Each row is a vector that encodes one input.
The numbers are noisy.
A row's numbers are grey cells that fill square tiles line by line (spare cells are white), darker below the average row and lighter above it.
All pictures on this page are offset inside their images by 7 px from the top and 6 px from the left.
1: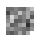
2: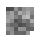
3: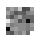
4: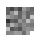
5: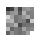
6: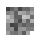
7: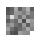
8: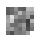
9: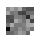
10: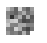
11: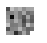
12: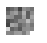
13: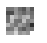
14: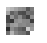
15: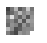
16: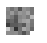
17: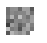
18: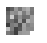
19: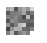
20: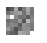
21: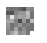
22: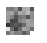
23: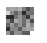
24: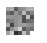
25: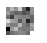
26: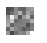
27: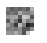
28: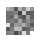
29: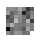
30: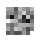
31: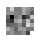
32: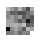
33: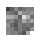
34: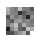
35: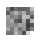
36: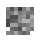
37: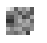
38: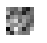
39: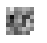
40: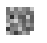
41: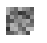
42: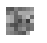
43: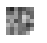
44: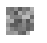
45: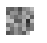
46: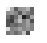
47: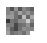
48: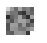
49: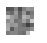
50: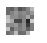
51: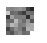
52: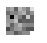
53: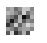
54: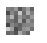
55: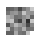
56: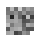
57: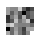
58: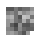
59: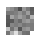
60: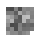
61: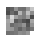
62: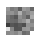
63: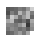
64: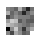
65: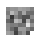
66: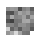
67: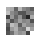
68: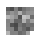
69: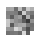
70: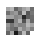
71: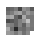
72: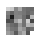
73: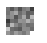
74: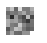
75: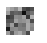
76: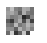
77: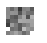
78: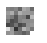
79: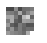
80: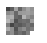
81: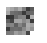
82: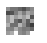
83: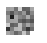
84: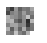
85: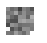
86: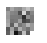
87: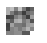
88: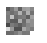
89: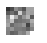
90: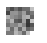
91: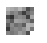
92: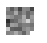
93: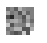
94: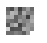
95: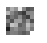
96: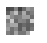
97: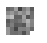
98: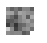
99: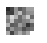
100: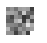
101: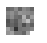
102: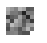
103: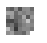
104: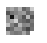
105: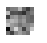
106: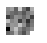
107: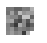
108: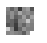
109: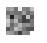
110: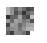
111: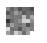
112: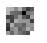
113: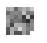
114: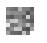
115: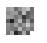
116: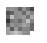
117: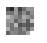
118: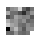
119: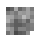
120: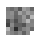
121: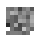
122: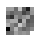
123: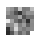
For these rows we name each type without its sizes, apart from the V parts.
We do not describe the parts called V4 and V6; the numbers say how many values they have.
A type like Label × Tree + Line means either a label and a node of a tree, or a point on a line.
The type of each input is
(Bool × V6 + V4) × Line.
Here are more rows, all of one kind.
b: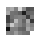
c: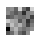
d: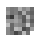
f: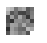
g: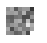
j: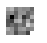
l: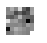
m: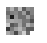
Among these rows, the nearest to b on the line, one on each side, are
f and g.
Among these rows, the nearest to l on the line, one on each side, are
c and m.
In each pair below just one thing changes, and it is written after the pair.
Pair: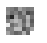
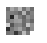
the value of V6
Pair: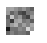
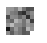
the value of V6
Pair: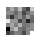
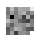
the true/false value
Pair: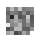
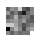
the true/false value
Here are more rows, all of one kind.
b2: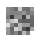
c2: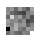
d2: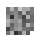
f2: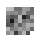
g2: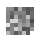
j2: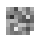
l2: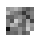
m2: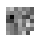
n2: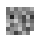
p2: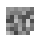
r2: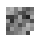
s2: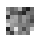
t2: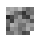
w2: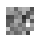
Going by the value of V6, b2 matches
g2, j2, s2 and w2.
